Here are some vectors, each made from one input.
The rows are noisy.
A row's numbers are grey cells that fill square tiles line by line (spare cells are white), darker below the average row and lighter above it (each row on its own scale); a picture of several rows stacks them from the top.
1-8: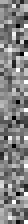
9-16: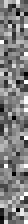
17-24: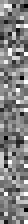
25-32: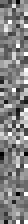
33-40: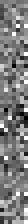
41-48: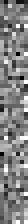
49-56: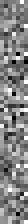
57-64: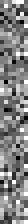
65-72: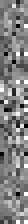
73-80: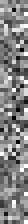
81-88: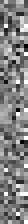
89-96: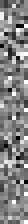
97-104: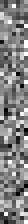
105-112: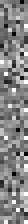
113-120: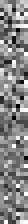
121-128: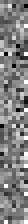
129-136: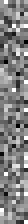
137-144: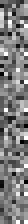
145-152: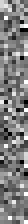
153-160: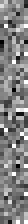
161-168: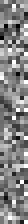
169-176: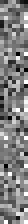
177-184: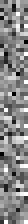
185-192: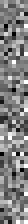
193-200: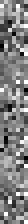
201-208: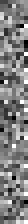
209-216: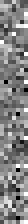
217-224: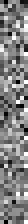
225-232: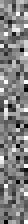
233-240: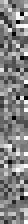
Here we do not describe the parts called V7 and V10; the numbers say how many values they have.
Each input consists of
a value of V7 and a value of V10, together with either one of 8 labels, or a point on each of two 3-point lines and a true/false value.
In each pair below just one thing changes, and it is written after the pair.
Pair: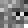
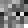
the place on one of the two 3-point lines
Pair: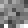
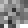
the true/false value
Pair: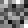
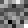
the place on one of the two 3-point lines
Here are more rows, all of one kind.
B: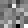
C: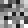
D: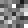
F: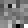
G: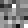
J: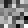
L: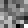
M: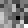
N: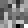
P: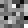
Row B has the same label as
F and N.
